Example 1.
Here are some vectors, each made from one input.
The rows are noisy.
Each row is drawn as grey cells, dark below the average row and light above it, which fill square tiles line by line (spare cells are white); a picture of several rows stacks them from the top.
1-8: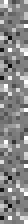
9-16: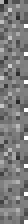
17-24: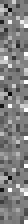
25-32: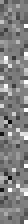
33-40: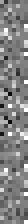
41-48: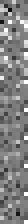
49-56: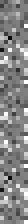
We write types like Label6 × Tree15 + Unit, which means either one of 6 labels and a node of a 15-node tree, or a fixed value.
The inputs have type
Line4.
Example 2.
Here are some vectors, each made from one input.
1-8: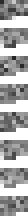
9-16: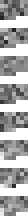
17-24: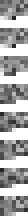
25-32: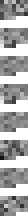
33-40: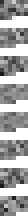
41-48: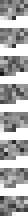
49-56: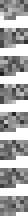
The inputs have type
Tree10.
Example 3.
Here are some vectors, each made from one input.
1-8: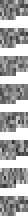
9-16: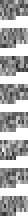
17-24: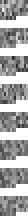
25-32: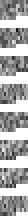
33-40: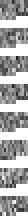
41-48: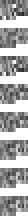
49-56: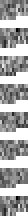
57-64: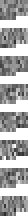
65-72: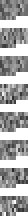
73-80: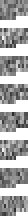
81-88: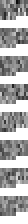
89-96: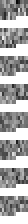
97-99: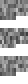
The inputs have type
Tree11.
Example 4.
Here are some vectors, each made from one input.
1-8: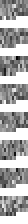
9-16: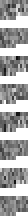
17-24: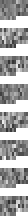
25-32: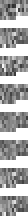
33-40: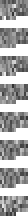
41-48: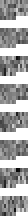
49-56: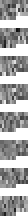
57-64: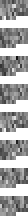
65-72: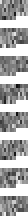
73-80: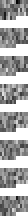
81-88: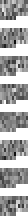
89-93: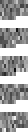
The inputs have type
Tree11.
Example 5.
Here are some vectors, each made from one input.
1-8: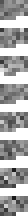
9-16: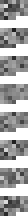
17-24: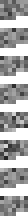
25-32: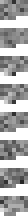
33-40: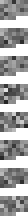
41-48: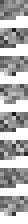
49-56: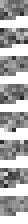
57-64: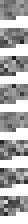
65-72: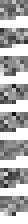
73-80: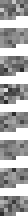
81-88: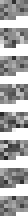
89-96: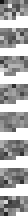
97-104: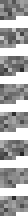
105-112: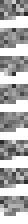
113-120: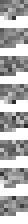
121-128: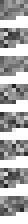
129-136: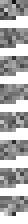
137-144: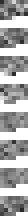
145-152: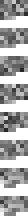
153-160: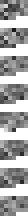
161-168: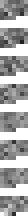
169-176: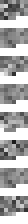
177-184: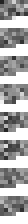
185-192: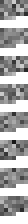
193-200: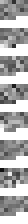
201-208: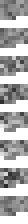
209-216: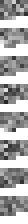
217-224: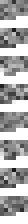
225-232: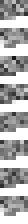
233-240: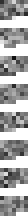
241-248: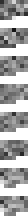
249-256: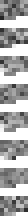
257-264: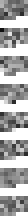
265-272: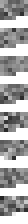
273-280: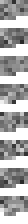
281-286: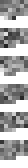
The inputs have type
Tree16.
